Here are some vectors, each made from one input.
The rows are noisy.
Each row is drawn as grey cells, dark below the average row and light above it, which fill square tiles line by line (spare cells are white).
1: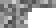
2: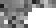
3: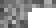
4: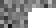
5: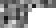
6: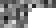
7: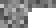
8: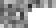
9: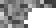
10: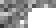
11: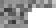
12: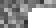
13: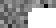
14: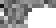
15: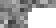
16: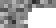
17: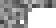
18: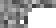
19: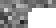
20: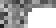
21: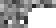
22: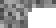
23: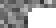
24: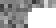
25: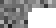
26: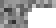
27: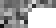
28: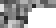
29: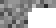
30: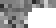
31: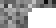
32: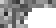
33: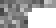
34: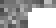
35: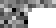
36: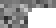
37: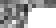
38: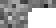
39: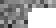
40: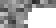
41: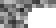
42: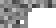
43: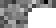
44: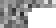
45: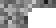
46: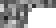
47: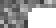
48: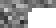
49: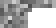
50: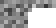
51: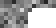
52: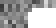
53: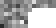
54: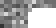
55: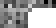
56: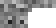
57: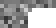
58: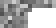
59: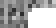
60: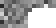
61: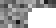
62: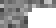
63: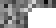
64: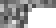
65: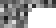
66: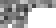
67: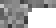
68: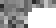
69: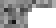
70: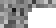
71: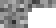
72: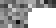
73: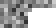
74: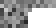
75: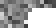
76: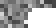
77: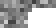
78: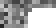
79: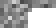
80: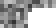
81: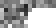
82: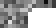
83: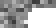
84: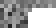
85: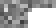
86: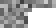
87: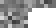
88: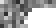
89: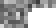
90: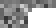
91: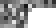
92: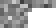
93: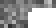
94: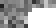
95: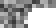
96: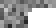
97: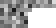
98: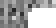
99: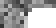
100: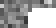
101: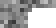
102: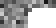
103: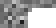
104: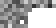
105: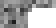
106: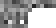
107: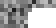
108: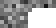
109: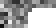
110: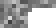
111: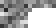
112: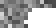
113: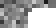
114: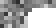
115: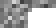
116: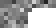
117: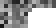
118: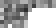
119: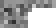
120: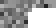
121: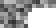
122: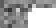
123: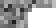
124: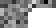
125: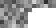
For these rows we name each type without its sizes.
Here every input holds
a point on a line, together with either a label, or a node of a tree.
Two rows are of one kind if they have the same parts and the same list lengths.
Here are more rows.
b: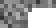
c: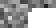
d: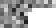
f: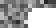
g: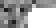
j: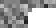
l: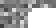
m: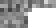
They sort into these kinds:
b, c, d, g, j, m
f, l

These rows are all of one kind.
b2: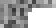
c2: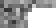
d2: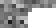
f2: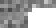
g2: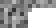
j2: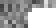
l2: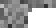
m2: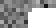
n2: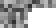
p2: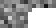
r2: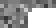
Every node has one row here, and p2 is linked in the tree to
d2 and l2.
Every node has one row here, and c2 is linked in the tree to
m2.
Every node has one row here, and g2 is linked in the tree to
b2.
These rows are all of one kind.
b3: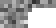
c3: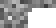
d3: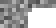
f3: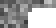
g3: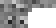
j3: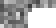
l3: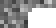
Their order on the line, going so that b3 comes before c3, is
b3, g3, j3, d3, c3, f3, l3.
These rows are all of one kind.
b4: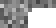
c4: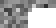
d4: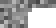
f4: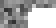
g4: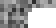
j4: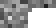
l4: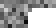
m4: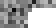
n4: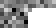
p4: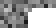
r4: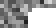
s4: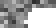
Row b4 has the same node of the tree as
d4 and s4.
